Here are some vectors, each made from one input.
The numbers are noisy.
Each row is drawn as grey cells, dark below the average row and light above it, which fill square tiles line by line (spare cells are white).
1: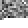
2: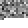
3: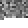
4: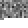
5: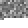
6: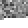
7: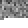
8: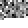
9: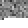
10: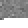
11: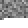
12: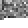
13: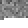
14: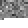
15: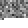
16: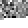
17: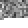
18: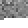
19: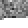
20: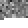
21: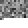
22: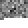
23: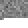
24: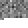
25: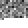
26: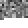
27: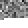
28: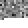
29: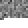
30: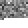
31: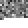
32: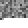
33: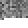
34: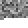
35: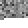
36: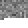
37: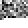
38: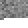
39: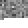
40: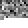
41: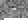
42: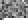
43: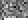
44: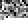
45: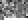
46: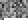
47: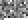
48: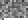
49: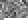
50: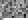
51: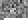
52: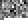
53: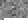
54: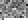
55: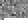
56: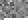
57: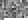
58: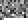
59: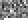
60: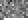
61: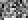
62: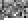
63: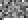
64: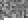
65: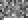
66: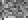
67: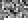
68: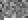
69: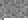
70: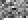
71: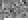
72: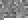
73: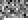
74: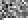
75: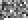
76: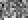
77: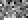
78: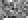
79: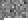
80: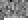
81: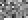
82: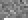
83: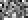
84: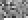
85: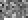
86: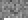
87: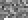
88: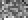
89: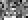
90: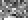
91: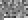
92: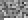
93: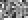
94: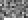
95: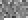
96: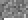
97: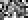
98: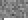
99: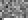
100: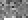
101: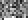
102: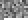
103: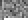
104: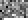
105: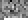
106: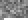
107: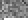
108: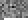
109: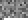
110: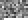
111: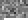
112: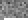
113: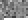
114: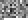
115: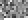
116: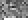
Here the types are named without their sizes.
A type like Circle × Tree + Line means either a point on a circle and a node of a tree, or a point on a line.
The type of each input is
List((Circle + Unit) × Line).
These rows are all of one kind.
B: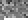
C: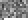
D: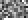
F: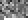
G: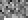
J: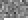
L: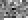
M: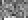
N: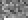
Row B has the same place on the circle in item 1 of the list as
C, F and N.
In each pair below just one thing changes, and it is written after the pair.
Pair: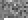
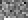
the place on the line in item 1 of the list
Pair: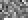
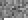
the place on the line in item 2 of the list
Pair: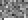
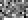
the place on the line in item 1 of the list
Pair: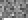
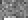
the place on the circle in item 1 of the list
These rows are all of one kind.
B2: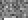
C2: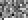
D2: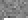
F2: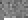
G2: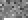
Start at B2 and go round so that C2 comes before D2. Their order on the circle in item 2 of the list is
B2, C2, F2, D2, G2.
